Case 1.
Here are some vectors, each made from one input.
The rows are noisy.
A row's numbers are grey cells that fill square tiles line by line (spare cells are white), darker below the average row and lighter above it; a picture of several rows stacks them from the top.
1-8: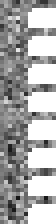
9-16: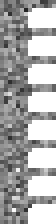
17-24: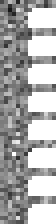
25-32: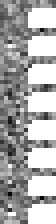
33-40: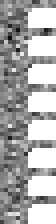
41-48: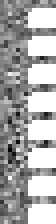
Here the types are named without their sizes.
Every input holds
a point on a line.
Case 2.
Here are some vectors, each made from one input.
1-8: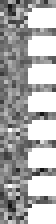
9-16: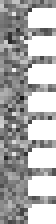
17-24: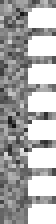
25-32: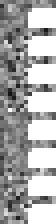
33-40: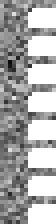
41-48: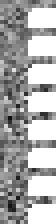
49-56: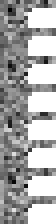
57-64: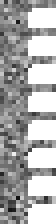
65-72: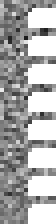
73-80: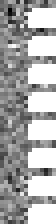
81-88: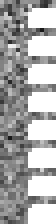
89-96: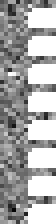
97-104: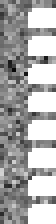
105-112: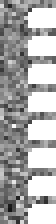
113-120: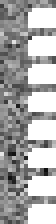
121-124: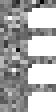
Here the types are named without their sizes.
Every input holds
a point on a line.
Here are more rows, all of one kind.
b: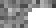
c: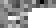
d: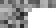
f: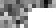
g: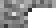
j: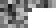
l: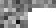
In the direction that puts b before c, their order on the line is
g, d, b, l, c, f, j.
